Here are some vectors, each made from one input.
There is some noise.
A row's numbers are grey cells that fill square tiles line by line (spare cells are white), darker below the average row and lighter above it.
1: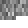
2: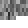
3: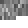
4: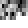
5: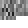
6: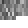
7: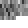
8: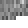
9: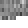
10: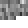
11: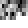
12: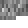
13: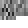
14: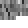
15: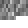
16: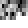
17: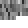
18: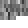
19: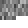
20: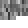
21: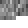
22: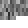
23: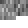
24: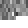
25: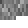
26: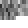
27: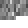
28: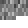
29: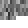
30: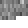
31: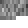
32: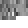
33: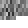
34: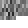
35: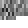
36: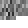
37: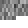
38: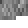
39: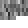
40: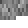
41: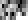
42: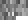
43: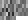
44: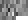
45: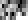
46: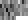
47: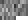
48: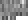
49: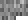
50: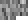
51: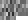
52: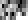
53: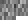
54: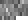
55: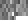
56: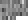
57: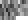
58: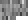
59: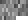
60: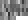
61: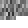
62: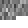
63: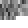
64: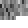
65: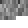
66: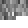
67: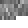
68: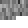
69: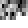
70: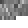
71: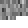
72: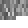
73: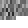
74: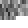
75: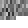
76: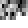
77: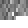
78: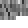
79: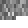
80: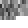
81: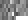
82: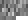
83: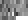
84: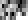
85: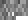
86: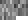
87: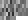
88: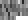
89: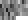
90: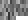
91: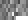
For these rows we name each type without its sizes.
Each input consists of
a list of points on a line.
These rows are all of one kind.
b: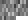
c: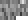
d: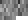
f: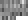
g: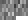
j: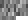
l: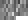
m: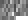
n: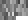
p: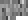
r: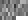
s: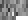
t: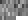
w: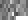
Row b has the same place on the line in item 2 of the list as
g, n and t.
